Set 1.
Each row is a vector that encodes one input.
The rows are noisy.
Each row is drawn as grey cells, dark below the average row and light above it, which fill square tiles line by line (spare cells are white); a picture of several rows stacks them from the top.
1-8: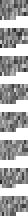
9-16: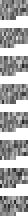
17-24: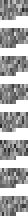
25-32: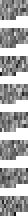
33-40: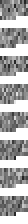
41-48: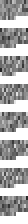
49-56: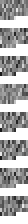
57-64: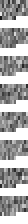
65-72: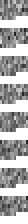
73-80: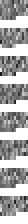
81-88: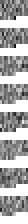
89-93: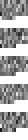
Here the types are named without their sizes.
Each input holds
four true/false values.
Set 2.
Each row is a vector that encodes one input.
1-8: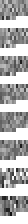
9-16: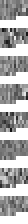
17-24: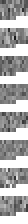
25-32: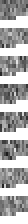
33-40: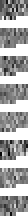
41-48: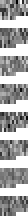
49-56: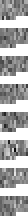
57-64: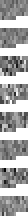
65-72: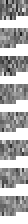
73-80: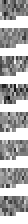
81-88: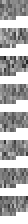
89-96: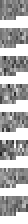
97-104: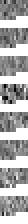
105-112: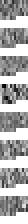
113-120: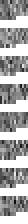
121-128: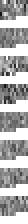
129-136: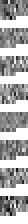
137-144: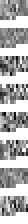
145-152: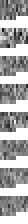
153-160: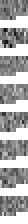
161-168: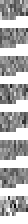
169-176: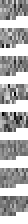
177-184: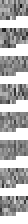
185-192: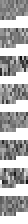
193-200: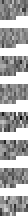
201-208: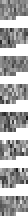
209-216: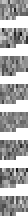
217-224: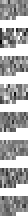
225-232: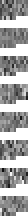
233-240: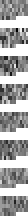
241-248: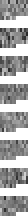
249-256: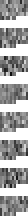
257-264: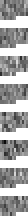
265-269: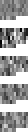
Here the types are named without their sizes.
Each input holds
a point on a line.
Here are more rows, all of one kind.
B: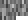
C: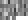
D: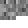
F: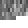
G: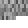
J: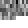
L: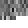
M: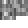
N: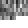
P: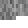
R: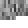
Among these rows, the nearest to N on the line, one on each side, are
G and P.
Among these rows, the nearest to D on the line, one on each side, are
F and L.
